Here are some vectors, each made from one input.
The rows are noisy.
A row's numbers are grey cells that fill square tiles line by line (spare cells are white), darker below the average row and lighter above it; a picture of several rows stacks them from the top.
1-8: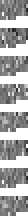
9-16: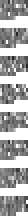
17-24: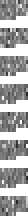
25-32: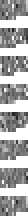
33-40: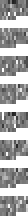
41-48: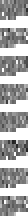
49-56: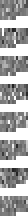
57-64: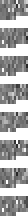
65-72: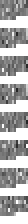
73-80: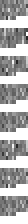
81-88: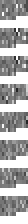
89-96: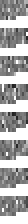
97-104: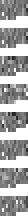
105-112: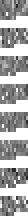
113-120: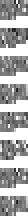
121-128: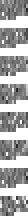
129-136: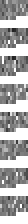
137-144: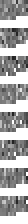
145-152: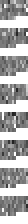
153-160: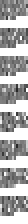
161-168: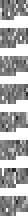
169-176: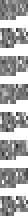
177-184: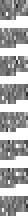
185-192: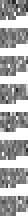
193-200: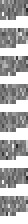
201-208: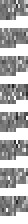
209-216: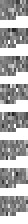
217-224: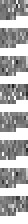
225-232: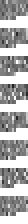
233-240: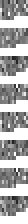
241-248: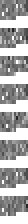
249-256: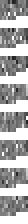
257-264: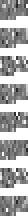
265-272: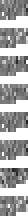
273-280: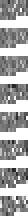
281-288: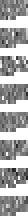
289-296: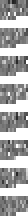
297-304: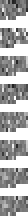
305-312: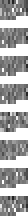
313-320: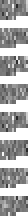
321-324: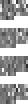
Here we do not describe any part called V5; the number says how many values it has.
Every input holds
either a point on a 10-point line, or four true/false values, or a value of V5.
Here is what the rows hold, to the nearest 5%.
About 20% of them hold a point on a 10-point line. About 70% of them hold four true/false values. The rest hold a value of V5.
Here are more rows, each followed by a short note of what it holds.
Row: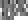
a value of V5
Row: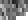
a point on a 10-point line
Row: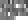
a value of V5
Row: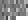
four true/false values
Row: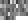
a value of V5
